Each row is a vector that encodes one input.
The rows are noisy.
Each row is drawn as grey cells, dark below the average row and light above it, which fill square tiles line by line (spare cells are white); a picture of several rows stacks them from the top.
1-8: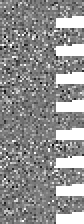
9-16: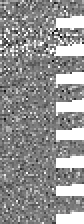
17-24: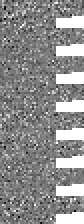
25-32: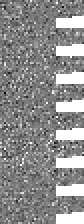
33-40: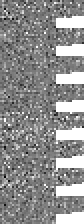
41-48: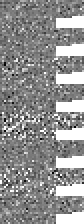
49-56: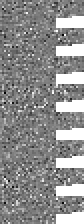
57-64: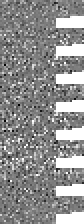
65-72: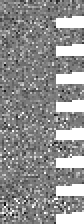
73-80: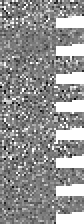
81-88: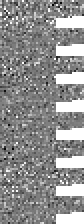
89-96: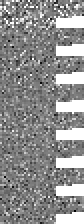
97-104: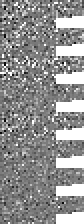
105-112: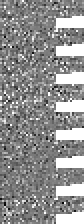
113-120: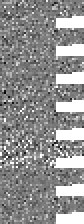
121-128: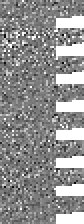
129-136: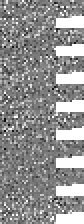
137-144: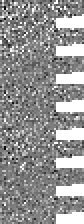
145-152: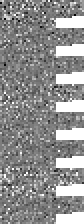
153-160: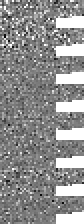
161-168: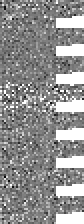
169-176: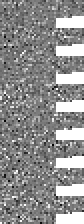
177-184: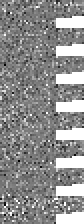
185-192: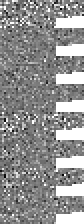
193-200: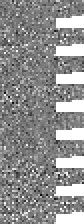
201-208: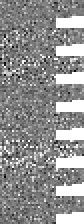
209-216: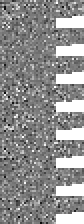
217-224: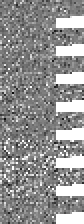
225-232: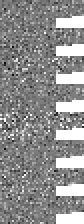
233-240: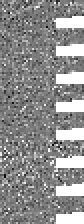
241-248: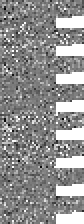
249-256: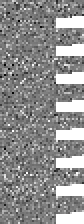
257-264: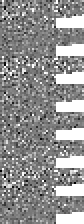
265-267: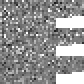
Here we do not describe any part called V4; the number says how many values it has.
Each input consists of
a value of V4, together with a list of up to two points on an 11-point line.
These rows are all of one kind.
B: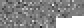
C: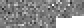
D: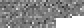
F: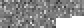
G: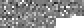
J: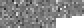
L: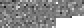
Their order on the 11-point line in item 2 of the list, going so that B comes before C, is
B, F, D, G, L, J, C.
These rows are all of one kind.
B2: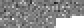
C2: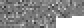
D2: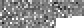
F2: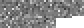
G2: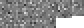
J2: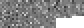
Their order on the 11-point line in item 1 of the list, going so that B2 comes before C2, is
J2, B2, G2, C2, F2, D2.
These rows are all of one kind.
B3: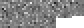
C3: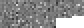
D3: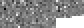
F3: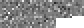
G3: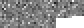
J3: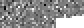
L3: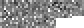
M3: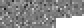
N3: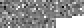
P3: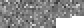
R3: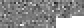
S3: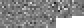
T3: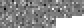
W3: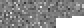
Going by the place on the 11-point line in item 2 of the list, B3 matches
C3, L3, M3 and N3.
